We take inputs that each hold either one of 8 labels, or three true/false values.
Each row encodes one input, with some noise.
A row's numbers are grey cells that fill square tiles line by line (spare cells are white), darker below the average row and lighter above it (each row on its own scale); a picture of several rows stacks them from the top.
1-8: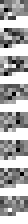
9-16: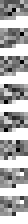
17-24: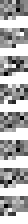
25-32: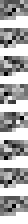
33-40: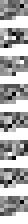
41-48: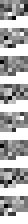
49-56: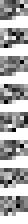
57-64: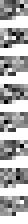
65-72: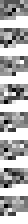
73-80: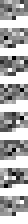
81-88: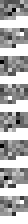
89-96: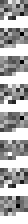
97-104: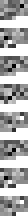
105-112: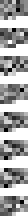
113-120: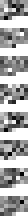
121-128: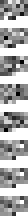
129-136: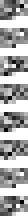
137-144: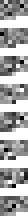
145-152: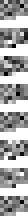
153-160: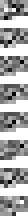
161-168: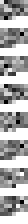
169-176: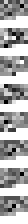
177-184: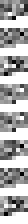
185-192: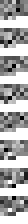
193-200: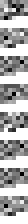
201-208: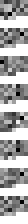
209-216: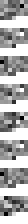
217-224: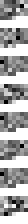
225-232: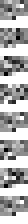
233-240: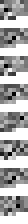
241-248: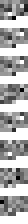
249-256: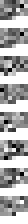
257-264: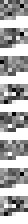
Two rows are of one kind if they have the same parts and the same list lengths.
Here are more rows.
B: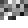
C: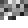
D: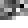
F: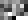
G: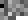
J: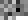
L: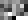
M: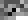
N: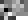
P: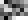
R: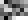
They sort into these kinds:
B, C, F, G, L, N
D, J, M, P, R

